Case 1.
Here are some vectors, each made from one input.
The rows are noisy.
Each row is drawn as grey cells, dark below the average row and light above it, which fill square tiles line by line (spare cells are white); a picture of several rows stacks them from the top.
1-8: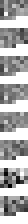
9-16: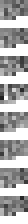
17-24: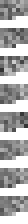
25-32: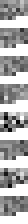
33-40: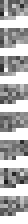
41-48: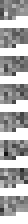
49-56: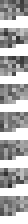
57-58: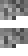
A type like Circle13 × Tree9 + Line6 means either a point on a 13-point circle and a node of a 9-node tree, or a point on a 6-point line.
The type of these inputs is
Line4 × Line4 + Line7.
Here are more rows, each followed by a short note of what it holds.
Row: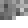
a point on each of two 4-point lines
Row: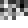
a point on a 7-point line
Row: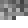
a point on a 7-point line
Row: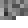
a point on a 7-point line
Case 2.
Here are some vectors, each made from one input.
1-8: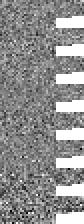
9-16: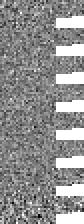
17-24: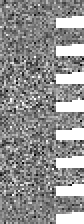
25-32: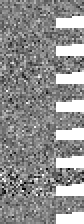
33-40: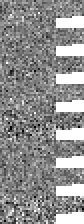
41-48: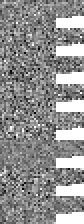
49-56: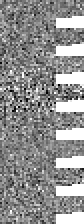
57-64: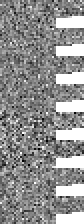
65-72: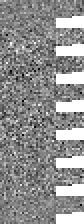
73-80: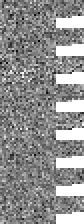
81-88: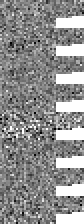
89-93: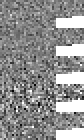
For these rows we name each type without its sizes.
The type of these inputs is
Label + Tree.
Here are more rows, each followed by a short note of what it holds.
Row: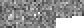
a node of a tree
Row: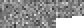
a node of a tree
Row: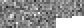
a node of a tree
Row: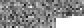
a label
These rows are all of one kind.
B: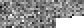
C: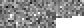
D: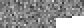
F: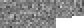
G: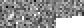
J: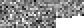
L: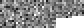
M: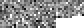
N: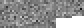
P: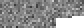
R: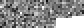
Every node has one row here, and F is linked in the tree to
G.
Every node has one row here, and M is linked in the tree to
J.
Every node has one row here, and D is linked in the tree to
L.
